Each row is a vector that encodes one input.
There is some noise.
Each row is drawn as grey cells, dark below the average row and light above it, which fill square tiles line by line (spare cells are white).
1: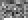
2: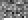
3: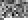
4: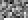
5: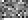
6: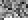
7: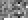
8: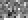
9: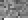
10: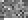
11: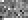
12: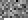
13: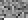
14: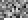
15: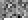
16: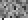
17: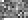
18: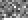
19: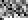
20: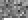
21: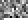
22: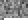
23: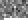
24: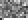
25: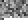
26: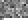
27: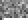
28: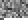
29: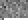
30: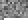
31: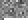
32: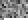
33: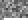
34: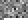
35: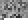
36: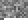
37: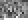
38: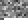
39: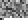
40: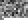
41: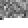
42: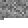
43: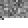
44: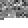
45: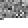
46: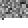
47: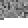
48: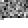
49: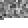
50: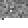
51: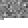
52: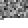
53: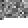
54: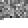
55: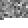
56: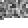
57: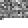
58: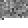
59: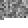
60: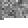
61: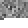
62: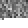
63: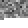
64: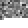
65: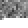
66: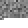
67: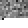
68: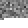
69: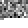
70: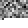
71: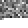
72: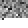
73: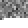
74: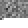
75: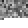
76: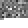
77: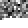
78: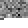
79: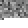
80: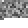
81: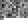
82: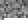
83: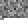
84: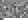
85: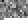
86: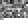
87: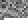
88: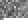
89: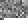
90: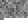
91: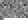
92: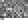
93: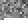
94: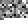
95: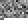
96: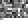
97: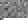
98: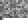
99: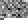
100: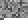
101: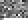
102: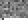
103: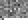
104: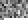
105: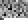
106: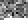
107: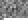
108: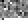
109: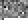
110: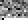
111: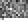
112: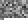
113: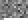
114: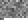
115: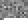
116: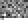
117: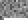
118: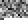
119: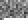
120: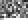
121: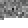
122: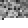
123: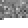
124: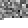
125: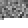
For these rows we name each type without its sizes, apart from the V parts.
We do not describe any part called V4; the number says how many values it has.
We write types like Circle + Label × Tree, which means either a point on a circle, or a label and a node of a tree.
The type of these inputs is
List(Line × V4).
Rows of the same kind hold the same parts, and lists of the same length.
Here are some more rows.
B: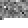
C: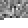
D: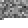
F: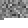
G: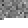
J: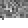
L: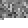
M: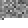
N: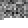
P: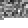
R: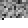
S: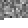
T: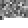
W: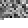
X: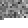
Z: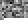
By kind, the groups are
B, C, S, T
D, F, G, W, X
J, L, M, R
N, P, Z

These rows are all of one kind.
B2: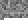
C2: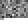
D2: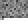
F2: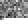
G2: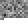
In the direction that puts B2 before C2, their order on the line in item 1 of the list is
F2, D2, B2, G2, C2.
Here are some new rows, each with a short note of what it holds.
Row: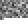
a list of one item
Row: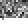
a list of three items
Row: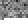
a list of two items
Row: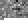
a list of two items
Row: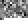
a list of one item
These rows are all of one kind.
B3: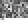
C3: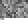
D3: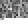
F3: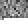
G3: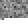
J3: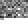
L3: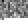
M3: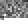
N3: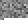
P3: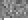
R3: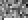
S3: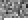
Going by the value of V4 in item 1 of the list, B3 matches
D3, F3, J3 and L3.
